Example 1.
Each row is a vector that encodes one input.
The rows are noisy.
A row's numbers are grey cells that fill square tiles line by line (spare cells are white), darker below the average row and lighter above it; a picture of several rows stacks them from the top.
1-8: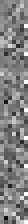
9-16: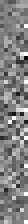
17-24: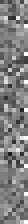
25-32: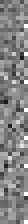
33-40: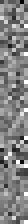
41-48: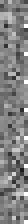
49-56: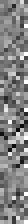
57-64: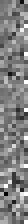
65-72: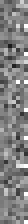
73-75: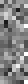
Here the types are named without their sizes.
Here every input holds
a list of points on a line.
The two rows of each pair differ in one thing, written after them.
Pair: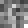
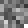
the place on the line in item 1 of the list
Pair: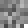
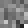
the place on the line in item 2 of the list
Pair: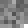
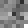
the place on the line in item 2 of the list
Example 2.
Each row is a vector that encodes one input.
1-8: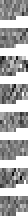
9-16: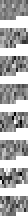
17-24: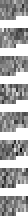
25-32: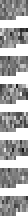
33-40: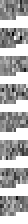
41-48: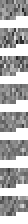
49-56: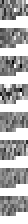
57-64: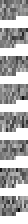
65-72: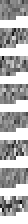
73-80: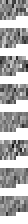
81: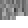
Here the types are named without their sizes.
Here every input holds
either a fixed value, or a label and a true/false value.
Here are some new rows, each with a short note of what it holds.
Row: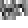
a fixed value
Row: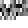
a fixed value
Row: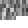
a label and a true/false value
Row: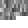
a label and a true/false value
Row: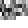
a fixed value
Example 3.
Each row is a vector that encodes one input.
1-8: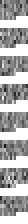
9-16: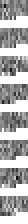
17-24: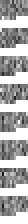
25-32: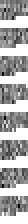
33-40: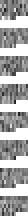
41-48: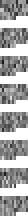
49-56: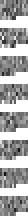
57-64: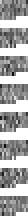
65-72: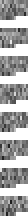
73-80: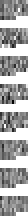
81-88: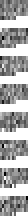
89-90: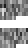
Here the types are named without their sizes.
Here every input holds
a point on a line and a node of a tree.
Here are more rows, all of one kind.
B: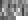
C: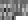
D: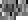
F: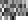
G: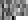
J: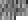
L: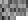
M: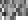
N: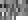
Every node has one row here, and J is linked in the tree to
C, D and F.
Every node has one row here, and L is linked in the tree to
B, C and G.
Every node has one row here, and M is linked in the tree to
F.
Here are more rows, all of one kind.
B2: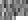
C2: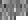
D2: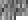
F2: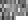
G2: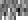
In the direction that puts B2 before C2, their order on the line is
B2, G2, D2, C2, F2.
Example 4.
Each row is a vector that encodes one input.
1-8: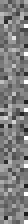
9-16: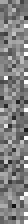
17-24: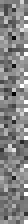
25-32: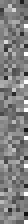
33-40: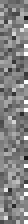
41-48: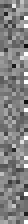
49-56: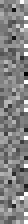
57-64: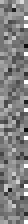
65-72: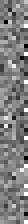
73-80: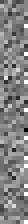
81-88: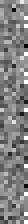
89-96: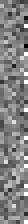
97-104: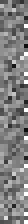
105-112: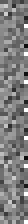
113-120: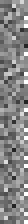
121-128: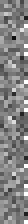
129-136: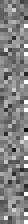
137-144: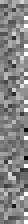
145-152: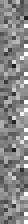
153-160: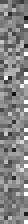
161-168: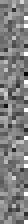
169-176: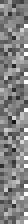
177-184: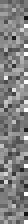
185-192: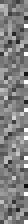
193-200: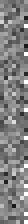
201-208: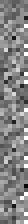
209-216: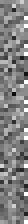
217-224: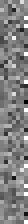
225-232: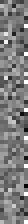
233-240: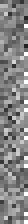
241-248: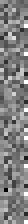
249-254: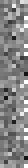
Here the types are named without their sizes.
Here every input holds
a point on a line and a true/false value.
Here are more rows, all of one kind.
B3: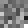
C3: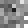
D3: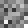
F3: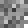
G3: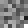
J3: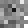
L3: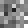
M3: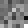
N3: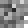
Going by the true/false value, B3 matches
G3 and M3.
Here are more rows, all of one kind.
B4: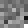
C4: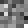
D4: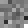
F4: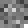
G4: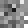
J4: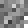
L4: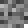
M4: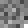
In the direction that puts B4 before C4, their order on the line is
F4, J4, M4, D4, B4, G4, C4, L4.
